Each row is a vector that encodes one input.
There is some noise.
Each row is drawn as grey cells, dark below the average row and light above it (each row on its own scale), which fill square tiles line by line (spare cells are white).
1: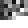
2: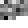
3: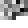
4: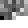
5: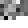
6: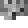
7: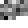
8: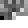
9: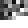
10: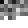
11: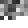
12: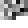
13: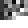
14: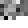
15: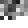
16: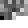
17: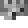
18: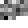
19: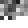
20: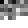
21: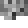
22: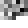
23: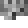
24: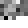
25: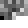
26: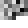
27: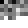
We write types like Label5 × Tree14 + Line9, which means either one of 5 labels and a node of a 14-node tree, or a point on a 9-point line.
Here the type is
Bool × Bool × Bool.
